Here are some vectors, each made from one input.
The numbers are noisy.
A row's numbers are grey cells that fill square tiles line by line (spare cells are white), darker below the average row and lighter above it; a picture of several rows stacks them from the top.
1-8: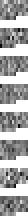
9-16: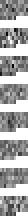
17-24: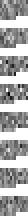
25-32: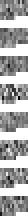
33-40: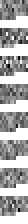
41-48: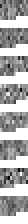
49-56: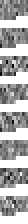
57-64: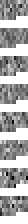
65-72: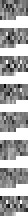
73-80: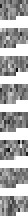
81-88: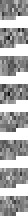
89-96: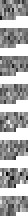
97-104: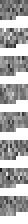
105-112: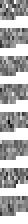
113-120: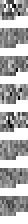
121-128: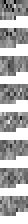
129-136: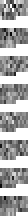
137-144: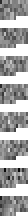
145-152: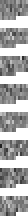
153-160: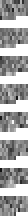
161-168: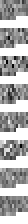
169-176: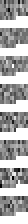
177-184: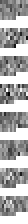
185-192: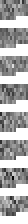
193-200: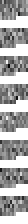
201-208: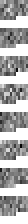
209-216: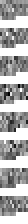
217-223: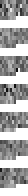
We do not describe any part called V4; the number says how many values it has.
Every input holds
a point on a 5-point line, together with either a true/false value and a value of V4, or a list of up to two points on a 9-point line.
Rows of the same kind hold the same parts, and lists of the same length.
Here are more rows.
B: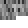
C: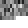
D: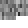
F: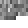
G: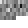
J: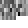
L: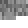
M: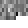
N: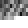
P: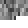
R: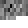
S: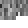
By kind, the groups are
B, J, P
C, D, L, N, R, S
F, G
M

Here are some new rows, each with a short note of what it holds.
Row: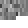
a point on a 5-point line, together with a list of two items
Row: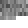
a point on a 5-point line, together with a list of two items
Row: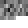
a point on a 5-point line, together with a list of one item
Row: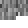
a point on a 5-point line, together with a list of two items
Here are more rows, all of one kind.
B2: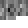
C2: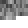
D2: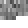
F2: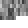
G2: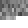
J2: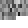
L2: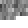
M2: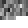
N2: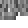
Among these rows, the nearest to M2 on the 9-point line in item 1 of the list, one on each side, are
F2 and J2.
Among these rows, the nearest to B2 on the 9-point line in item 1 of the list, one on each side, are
F2 and G2.
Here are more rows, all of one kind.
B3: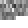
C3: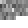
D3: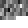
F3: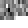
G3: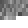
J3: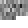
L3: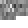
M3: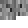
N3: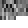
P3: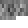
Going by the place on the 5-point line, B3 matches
C3, J3 and L3.
